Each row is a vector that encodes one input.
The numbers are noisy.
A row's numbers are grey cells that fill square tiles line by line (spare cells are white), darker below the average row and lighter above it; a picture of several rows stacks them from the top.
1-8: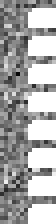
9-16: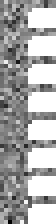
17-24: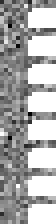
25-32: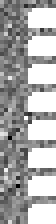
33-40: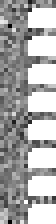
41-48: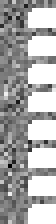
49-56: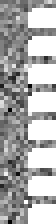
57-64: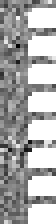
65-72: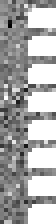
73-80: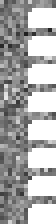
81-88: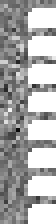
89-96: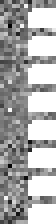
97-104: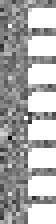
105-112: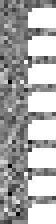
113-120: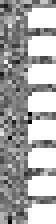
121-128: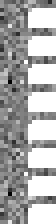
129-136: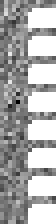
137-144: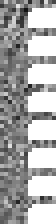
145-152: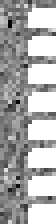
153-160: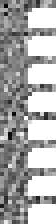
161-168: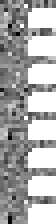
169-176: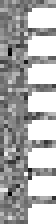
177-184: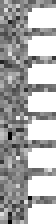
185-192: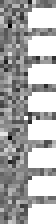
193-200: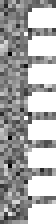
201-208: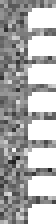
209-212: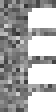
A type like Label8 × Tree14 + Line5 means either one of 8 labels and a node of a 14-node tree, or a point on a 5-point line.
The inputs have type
(Label6 + Line8) × Line4 + List2(Line5) × Tree8.
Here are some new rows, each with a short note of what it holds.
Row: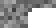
a node of an 8-node tree, together with a list of two items
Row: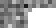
a node of an 8-node tree, together with a list of two items
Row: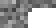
a node of an 8-node tree, together with a list of one item
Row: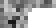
one of 6 labels and a point on a 4-point line
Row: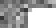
a node of an 8-node tree, together with the empty list
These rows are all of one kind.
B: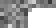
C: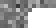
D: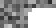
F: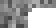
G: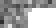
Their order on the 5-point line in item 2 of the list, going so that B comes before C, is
D, F, G, B, C.
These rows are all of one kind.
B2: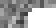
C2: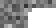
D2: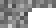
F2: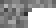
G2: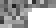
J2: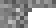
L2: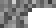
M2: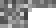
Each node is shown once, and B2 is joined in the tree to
D2 and G2.
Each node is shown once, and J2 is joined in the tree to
F2.
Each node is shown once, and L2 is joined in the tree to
C2 and D2.
